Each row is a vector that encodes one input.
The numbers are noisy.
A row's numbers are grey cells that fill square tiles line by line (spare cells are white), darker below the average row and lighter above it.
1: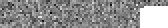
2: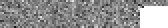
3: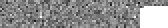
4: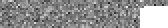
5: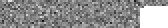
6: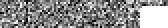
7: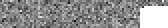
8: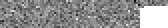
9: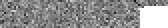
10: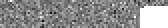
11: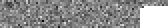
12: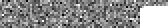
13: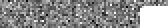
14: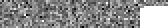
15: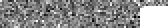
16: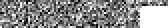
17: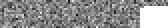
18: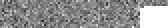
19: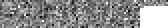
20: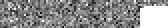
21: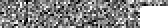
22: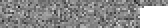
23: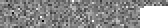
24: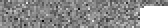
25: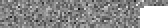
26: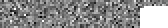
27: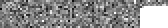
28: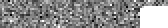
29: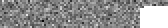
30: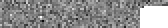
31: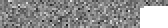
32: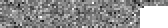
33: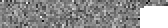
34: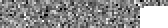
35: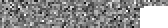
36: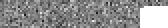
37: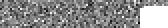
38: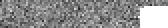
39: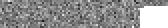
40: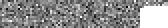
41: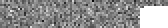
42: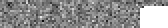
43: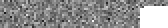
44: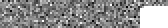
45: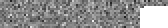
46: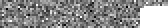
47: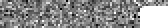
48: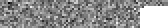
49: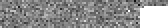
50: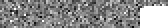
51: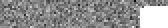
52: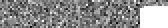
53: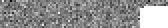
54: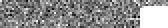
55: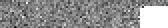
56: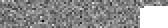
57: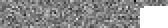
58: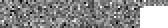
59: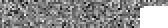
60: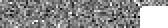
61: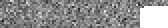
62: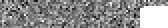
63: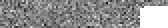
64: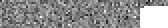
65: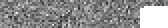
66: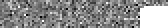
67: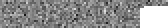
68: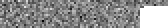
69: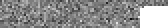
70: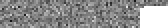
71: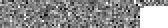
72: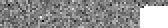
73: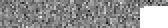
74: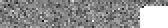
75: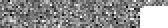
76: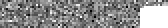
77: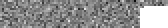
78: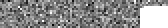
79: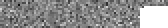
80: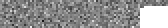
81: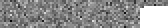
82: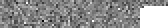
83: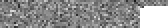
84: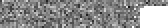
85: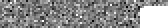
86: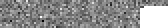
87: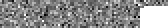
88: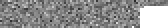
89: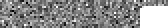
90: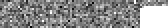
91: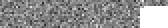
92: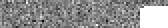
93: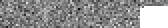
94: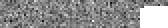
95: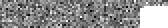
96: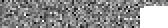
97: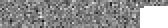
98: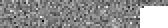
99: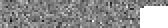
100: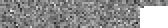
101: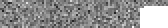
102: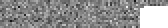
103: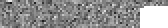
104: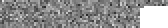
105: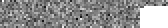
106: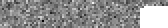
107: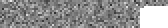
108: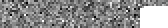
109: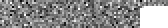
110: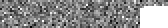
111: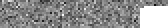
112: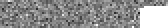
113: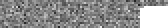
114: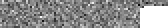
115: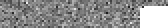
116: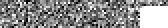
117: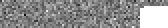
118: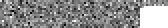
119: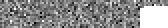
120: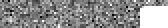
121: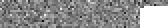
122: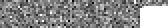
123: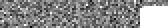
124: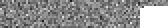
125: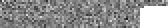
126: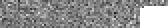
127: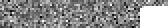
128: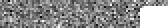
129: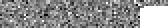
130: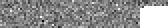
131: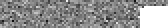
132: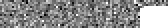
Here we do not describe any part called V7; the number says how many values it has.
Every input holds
either a point on an 11-point circle, or a fixed value, or four true/false values and a value of V7.
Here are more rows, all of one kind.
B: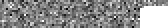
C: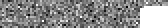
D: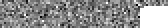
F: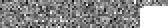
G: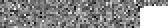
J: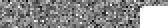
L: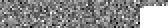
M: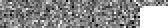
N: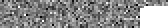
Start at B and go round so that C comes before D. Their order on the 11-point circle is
B, L, F, C, J, M, D, N, G.
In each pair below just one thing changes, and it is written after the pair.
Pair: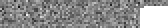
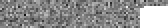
one of the four true/false values
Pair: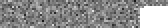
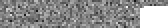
the value of V7
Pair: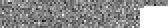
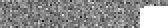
one of the four true/false values
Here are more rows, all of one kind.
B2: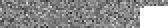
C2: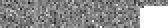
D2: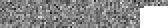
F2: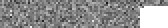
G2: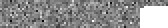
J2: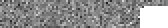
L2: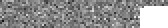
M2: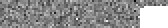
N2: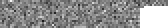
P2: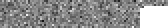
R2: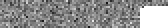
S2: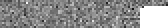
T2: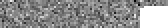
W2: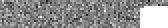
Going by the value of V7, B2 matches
J2, L2, R2 and S2.
